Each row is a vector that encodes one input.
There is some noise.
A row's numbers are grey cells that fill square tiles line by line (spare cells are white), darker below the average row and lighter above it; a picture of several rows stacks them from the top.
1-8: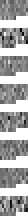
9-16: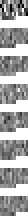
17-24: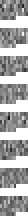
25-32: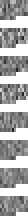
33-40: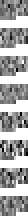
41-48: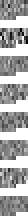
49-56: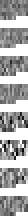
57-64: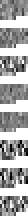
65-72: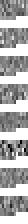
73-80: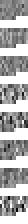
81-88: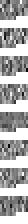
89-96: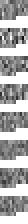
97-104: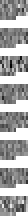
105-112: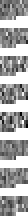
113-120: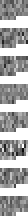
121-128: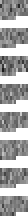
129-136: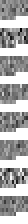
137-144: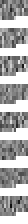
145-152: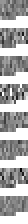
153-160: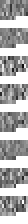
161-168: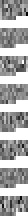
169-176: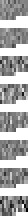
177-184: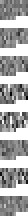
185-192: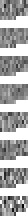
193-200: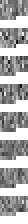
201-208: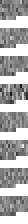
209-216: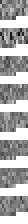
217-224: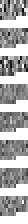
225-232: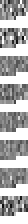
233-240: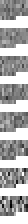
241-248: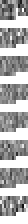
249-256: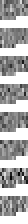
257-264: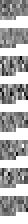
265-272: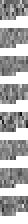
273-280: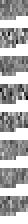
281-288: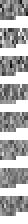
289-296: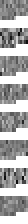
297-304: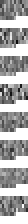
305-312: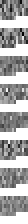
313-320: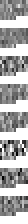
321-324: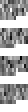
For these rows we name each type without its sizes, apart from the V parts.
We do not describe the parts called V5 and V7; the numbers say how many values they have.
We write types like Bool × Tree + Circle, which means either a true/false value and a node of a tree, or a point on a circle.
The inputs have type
(Bool × Bool × Bool + V5) × Line + V7.
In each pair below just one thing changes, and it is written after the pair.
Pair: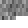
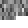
one of the three true/false values
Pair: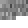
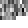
the place on the line
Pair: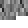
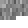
the place on the line
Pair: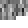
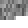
the place on the line
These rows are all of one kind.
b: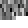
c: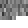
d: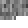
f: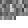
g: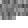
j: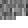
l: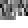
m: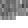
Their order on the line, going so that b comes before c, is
b, j, l, f, c, d, g, m.
